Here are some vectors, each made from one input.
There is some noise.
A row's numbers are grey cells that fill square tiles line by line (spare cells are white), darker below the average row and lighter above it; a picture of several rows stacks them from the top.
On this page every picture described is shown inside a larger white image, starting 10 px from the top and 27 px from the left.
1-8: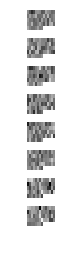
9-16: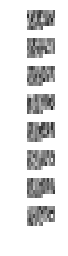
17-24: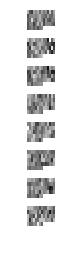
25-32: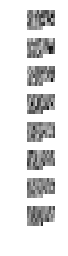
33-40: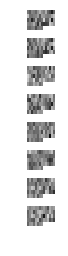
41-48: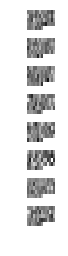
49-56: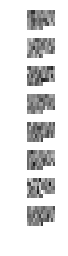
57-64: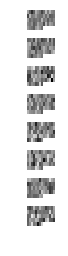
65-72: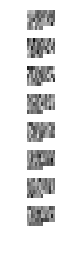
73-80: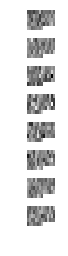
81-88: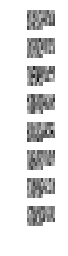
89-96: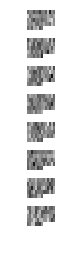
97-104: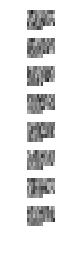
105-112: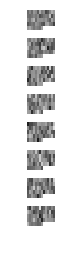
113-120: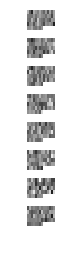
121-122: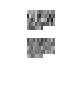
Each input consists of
a point on a 6-point line, together with either a point on a 6-point circle, or a point on an 8-point circle.
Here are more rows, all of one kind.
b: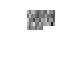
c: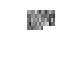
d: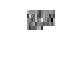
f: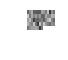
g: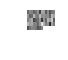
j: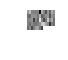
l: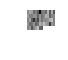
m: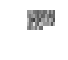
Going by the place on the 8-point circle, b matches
f and m.
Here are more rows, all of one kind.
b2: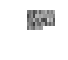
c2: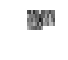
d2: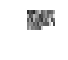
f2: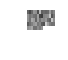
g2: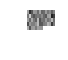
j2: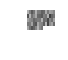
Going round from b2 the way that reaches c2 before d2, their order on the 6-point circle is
b2, c2, f2, d2, j2, g2.
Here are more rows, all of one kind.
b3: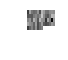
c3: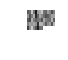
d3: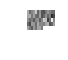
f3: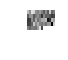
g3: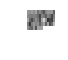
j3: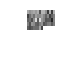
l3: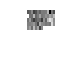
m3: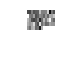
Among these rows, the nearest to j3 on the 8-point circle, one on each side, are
b3 and f3.
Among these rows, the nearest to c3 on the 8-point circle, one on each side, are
f3 and m3.
